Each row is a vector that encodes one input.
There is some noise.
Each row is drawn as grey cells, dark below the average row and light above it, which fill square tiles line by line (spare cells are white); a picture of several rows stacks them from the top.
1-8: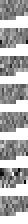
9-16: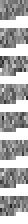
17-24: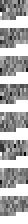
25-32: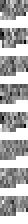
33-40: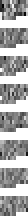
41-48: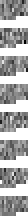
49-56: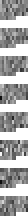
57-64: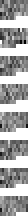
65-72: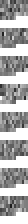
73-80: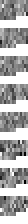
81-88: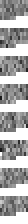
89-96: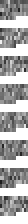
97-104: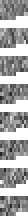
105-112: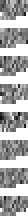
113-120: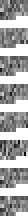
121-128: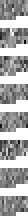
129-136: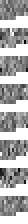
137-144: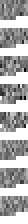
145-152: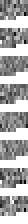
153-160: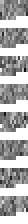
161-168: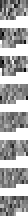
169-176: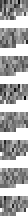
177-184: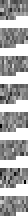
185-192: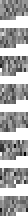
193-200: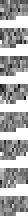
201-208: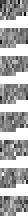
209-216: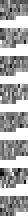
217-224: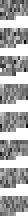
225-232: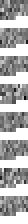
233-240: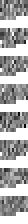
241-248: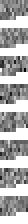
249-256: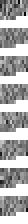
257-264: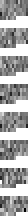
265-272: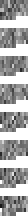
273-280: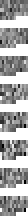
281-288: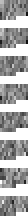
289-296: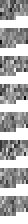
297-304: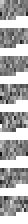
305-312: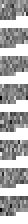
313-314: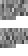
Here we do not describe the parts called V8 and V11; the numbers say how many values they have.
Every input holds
one of 5 labels, together with either a true/false value and a value of V11, or a value of V8.
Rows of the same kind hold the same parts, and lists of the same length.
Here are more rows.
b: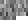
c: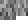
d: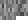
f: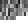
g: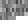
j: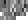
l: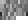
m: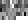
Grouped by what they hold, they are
b, c, d, g, l
f, j, m

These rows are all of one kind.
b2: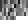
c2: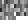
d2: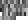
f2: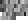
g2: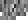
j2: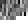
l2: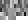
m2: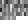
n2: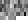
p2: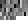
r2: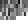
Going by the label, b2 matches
j2, p2 and r2.
